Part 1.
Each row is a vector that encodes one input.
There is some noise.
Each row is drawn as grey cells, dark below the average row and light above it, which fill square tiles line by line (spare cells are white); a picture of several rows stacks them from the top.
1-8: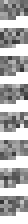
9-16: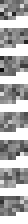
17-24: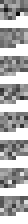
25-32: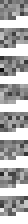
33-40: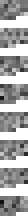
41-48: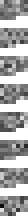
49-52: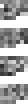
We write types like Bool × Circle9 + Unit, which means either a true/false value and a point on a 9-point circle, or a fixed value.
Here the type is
Bool × Bool × Bool × Bool × Tree7.
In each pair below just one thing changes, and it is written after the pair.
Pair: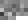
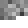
the node of the tree
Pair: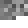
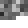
the node of the tree
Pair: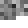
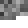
one of the four true/false values
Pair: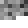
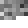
the node of the tree
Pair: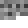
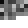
the node of the tree
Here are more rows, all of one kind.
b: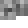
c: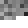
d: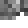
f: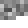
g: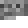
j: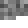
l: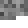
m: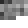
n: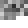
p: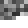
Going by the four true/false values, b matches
g and j.
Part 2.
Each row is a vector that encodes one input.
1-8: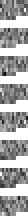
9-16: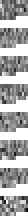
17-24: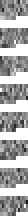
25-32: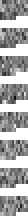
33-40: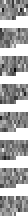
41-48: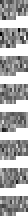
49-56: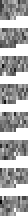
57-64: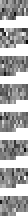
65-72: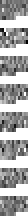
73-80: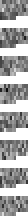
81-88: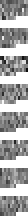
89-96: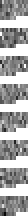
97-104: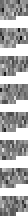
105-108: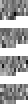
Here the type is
List2(Line6).
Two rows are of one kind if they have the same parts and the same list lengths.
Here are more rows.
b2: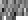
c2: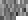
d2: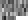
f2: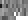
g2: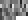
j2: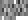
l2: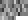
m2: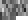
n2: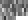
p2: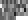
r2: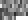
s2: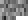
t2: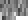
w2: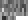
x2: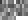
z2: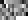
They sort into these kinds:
b2, c2, g2, m2, p2, r2
d2, f2, j2, l2, n2, s2, t2, w2, x2
z2

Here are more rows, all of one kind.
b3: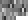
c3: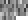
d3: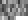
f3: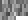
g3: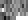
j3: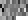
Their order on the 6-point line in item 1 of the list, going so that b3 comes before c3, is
b3, g3, c3, f3, d3, j3.
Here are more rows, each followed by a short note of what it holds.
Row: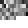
the empty list
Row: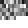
the empty list
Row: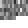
a list of one item
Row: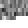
a list of one item
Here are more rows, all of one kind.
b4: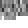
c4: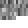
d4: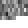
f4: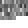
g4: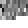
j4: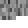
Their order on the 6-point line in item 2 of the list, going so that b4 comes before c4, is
b4, c4, j4, g4, f4, d4.
